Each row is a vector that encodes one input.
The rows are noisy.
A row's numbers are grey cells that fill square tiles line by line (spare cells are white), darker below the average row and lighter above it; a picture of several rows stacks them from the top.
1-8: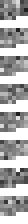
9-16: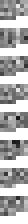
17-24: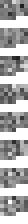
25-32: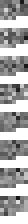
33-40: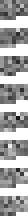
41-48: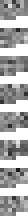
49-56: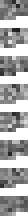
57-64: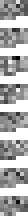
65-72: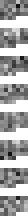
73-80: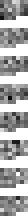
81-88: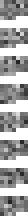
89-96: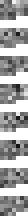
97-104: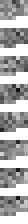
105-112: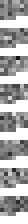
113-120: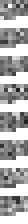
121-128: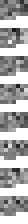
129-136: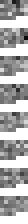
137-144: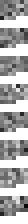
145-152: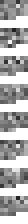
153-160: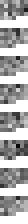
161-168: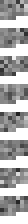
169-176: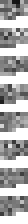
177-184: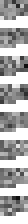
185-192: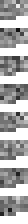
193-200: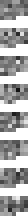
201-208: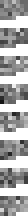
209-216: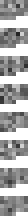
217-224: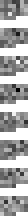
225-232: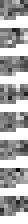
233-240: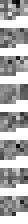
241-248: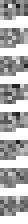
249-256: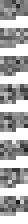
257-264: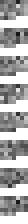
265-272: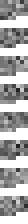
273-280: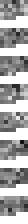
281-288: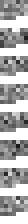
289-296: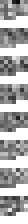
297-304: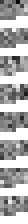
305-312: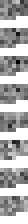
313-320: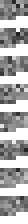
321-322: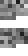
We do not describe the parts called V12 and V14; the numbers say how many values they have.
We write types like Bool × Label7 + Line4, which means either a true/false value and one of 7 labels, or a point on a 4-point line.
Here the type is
(Bool × V14 + Unit) × (Circle16 + V12).
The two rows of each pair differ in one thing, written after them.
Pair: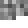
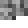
the true/false value
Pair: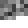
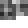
the place on the 16-point circle
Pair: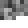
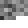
the true/false value
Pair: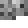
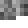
the value of V14
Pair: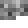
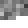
the place on the 16-point circle
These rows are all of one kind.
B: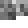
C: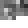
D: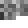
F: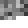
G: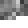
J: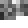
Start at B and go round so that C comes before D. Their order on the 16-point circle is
B, C, G, F, J, D.
